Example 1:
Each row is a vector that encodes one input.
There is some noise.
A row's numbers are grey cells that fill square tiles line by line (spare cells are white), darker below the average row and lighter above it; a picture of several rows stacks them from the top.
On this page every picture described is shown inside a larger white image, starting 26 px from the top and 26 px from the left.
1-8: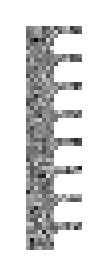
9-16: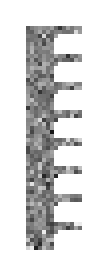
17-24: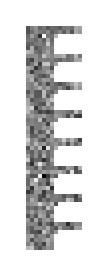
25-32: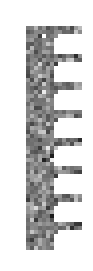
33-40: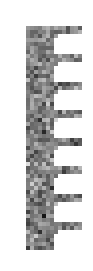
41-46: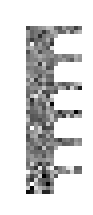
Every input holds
a point on a 5-point line and a true/false value.
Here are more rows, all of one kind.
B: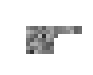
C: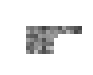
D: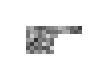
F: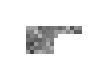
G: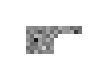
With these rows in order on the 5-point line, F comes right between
B and C.
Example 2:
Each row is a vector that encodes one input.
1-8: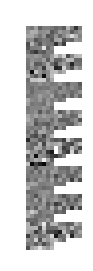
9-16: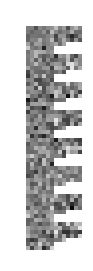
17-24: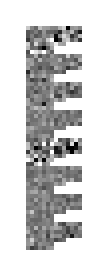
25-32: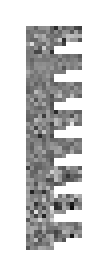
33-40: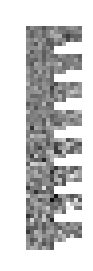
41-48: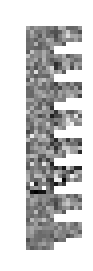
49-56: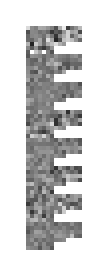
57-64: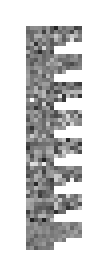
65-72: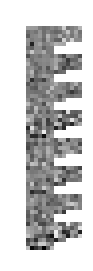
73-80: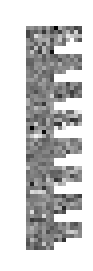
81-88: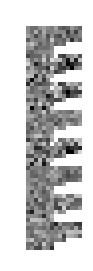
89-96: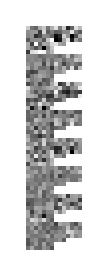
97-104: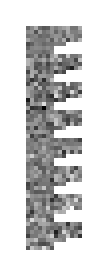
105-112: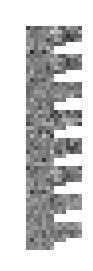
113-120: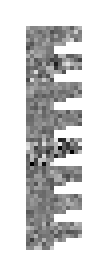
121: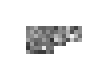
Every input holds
either a point on a 13-point line, or three true/false values.
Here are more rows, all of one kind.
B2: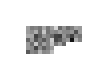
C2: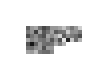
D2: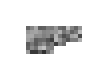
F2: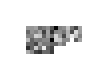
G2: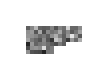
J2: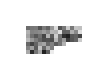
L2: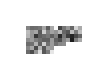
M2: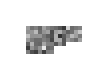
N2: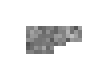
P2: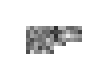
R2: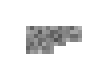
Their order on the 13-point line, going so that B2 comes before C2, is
R2, L2, M2, J2, F2, B2, D2, N2, C2, G2, P2.
